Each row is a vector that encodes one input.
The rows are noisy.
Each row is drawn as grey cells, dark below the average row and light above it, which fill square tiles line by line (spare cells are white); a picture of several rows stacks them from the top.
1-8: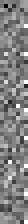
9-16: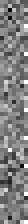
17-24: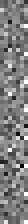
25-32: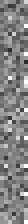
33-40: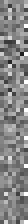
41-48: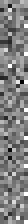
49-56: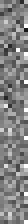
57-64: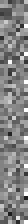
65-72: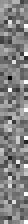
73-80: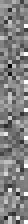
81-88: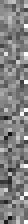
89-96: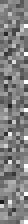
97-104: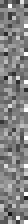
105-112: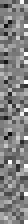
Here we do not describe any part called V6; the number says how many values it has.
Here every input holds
a point on a 5-point line and a value of V6, together with either a fixed value, or three true/false values.
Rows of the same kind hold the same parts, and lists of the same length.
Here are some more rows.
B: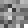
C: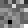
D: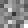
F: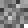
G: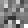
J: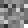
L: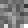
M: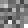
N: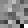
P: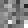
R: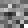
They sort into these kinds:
B, D, F, G, L, M, N, P
C, J, R

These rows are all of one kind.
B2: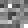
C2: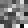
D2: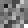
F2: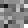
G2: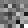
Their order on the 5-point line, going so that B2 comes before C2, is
D2, G2, B2, F2, C2.
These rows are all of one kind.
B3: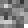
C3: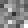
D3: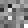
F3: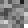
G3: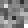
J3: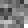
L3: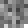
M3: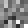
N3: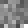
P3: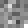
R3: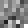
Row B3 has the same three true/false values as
C3, D3, G3 and J3.
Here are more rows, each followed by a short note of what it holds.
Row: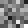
a point on a 5-point line and a value of V6
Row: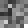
a point on a 5-point line and a value of V6
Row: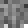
a point on a 5-point line, three true/false values and a value of V6
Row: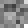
a point on a 5-point line, three true/false values and a value of V6
